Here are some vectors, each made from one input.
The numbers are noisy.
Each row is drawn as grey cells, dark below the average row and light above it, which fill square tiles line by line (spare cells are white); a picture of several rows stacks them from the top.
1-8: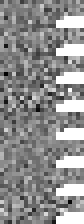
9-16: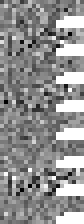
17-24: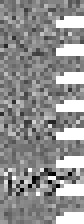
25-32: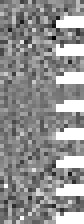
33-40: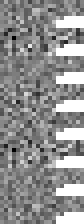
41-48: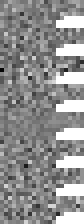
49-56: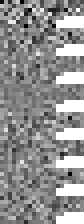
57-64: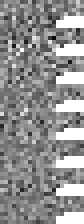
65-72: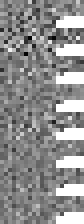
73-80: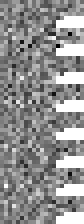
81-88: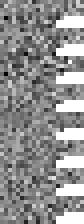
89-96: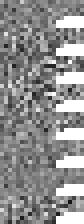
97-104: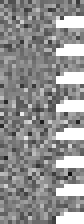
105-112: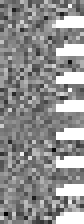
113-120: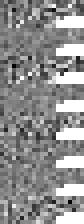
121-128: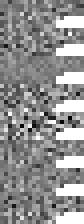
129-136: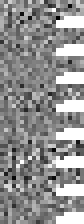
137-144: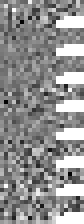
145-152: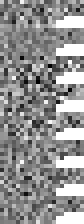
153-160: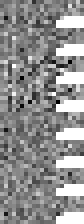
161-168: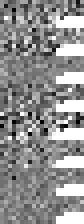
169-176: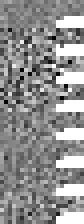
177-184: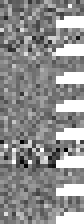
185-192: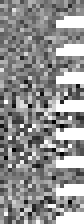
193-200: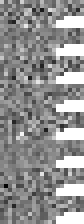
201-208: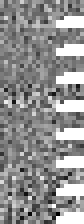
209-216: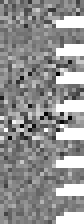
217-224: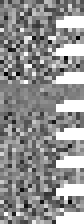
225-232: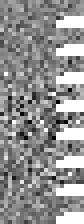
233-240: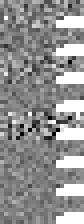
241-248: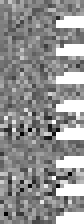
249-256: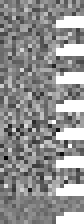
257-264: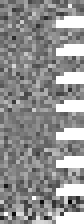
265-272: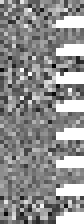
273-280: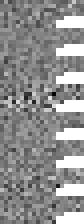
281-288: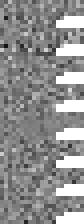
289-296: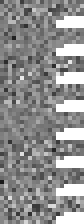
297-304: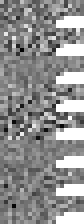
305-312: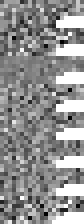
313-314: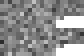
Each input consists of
either one of 6 labels, or a point on a 20-point line and four true/false values.
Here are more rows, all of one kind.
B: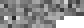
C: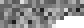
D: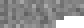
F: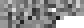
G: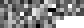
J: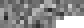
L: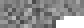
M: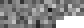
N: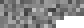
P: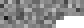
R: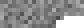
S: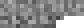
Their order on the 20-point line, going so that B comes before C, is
S, M, L, B, G, N, D, R, P, J, F, C.
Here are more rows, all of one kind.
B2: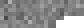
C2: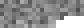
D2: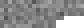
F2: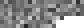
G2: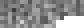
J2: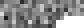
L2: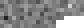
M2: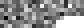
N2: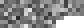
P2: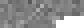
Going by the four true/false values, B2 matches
D2 and M2.
